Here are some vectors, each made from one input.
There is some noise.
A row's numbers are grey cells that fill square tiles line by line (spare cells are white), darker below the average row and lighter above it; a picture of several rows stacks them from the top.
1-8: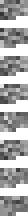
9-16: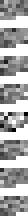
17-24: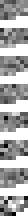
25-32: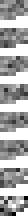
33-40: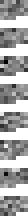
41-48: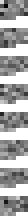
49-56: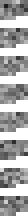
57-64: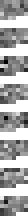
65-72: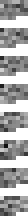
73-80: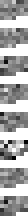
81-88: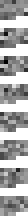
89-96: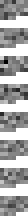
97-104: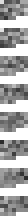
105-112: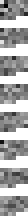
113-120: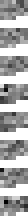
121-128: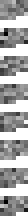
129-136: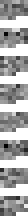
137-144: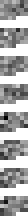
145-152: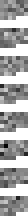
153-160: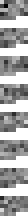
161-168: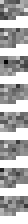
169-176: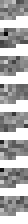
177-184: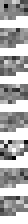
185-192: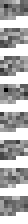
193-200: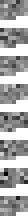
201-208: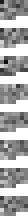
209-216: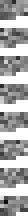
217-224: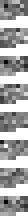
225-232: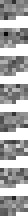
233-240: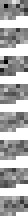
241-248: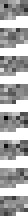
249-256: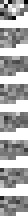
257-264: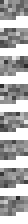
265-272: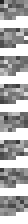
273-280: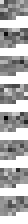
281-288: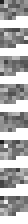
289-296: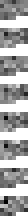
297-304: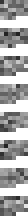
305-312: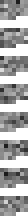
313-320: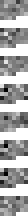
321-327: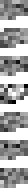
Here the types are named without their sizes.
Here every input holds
a list of points on a line.
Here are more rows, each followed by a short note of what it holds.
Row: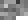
a list of two items
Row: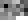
a list of two items
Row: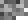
a list of one item
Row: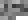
a list of two items
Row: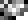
the empty list
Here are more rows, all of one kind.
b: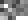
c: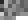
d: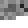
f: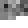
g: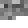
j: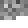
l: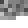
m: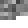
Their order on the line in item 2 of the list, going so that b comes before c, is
b, g, m, d, c, f, j, l.
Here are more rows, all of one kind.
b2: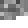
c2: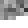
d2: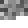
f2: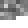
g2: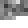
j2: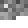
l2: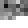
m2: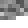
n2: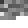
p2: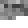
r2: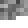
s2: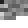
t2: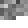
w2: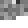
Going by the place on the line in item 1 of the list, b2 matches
f2, r2, t2 and w2.
